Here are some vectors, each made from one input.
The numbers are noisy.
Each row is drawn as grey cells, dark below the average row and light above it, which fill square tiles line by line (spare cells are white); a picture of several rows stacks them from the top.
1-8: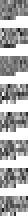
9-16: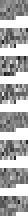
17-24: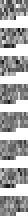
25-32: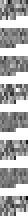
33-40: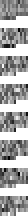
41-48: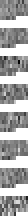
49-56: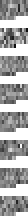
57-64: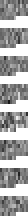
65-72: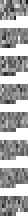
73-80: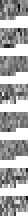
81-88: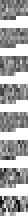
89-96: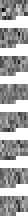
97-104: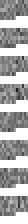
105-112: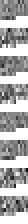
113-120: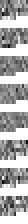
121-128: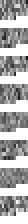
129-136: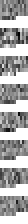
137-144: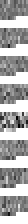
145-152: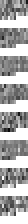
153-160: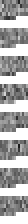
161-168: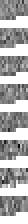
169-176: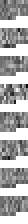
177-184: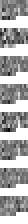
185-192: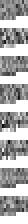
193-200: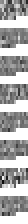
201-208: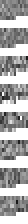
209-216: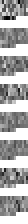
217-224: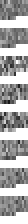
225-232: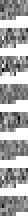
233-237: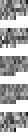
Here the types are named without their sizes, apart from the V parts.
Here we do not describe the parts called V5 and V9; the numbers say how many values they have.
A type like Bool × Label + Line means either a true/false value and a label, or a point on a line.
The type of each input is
Line × (Tree + V5) + V9.
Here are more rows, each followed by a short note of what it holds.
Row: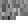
a point on a line and a node of a tree
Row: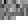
a point on a line and a node of a tree
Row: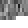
a point on a line and a value of V5
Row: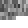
a point on a line and a value of V5
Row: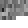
a point on a line and a value of V5
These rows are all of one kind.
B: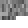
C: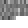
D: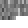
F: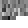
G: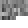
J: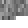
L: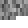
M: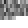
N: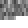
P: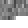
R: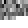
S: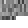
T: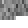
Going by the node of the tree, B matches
F, G, L and S.
